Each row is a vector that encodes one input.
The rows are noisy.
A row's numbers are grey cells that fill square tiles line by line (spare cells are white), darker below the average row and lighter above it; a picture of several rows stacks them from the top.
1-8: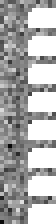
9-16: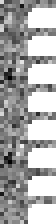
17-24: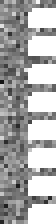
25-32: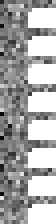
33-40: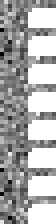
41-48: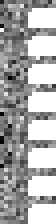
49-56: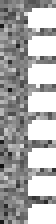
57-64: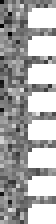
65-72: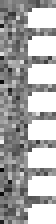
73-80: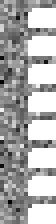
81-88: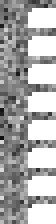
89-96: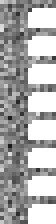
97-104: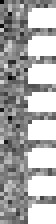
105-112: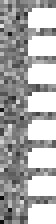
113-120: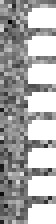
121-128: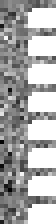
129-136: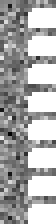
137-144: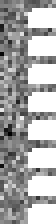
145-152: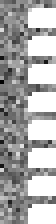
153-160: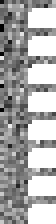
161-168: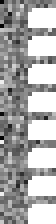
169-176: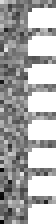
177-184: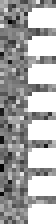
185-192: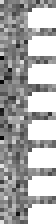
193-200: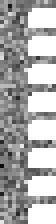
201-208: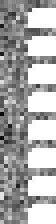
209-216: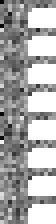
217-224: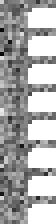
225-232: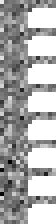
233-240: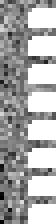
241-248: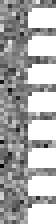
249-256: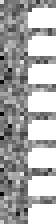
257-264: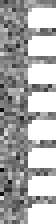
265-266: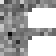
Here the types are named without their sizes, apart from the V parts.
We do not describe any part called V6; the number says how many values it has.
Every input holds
a point on a line, together with either a fixed value, or a true/false value and a value of V6.
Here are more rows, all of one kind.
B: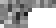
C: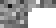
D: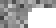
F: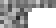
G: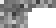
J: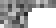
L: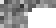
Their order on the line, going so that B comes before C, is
G, L, B, J, F, D, C.
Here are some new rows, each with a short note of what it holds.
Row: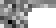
a point on a line, a true/false value and a value of V6
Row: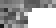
a point on a line
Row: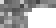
a point on a line, a true/false value and a value of V6
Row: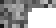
a point on a line
